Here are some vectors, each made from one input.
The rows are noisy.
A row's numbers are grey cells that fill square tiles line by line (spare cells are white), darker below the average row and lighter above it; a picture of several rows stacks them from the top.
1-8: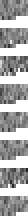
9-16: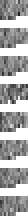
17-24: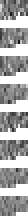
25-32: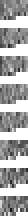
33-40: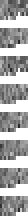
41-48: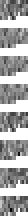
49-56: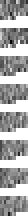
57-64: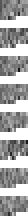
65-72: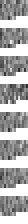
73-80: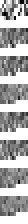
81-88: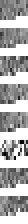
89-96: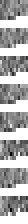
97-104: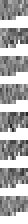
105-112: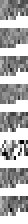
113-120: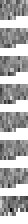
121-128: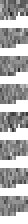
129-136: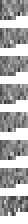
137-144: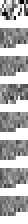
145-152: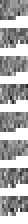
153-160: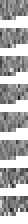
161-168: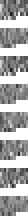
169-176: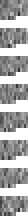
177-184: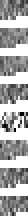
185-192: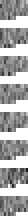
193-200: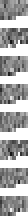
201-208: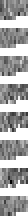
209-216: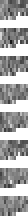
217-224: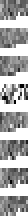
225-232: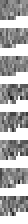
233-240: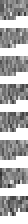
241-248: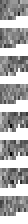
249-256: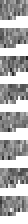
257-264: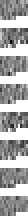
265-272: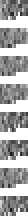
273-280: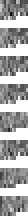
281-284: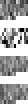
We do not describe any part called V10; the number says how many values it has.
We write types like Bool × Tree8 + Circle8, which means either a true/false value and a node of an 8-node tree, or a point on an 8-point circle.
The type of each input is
List2(Bool × V10).
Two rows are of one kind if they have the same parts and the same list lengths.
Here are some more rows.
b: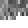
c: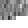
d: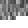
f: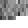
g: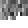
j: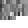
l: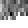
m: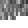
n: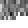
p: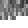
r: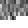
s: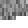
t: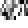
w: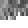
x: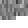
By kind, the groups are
b, d, g, l, m, n, p, r, w
c, f, j, s, x
t

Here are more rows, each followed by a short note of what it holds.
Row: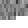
a list of two items
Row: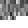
a list of one item
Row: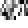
the empty list
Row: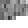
a list of two items
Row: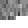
a list of two items
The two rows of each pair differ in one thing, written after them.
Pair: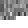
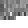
the true/false value in item 2 of the list
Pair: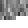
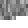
the true/false value in item 1 of the list
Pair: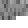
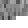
the value of V10 in item 2 of the list
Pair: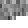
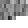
the value of V10 in item 1 of the list
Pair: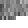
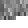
the value of V10 in item 1 of the list
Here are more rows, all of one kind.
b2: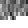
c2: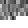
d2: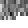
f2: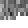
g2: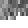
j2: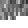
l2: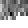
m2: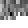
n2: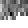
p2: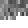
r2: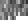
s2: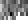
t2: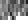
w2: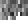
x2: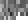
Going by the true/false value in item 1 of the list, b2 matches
c2, j2, r2 and t2.
